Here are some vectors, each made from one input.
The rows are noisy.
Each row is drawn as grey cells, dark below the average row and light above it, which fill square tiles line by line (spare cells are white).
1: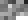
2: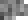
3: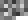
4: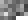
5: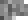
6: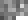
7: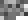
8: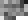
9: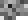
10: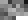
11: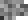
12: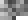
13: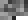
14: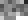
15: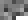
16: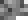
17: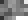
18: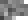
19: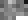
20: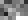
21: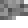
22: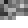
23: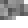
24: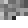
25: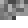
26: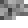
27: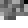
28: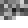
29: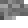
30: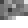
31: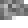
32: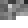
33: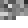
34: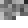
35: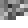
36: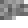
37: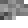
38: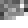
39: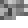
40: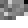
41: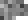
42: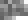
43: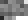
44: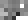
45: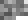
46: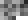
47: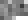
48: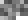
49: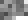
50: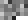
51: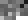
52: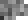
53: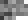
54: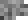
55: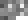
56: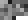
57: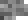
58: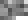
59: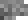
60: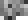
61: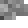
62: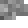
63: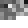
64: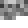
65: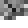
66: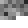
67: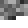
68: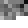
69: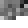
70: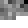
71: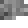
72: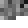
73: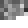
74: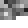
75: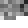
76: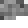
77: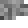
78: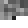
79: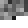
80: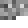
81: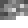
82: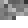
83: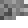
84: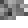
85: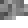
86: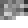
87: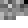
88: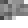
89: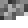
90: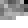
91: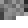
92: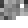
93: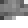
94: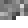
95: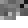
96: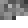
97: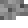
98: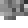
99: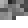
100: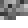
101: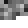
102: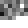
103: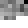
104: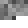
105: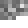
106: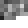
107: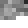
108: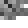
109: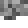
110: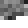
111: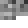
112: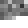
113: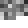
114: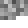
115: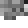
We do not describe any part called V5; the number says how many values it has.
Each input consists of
one of 6 labels and three true/false values, together with a list of up to two values of V5.
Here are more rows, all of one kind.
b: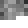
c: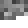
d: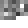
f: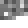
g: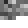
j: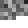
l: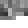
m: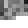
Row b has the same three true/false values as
c and m.
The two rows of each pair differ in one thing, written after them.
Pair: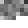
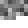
one of the three true/false values
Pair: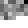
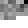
one of the three true/false values
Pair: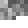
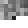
the label
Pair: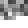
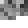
one of the three true/false values
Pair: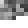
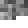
the label
